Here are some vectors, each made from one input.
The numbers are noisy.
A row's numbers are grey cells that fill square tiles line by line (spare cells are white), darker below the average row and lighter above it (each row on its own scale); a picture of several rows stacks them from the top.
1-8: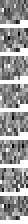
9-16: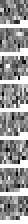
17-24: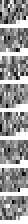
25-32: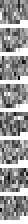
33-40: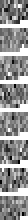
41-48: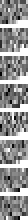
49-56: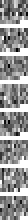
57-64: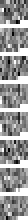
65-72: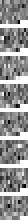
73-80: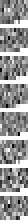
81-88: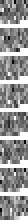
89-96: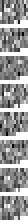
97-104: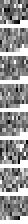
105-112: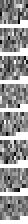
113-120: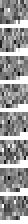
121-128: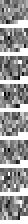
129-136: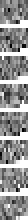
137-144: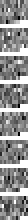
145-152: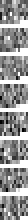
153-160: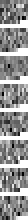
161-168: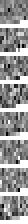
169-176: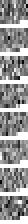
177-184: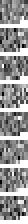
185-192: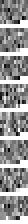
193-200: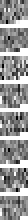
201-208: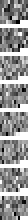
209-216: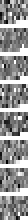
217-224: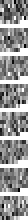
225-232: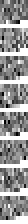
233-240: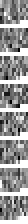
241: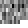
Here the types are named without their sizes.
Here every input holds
either three true/false values, or a list of points on a circle.
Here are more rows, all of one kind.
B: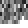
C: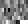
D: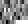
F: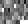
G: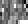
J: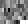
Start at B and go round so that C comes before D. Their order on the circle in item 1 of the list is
B, F, J, C, D, G.
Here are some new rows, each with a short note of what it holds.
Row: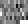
the empty list
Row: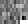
a list of one item
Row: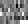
the empty list
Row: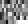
a list of two items
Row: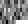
a list of two items
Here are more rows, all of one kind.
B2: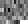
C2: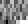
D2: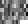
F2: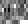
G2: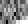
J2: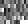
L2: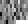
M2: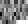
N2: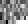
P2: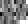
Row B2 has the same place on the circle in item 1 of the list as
G2, J2, M2 and P2.
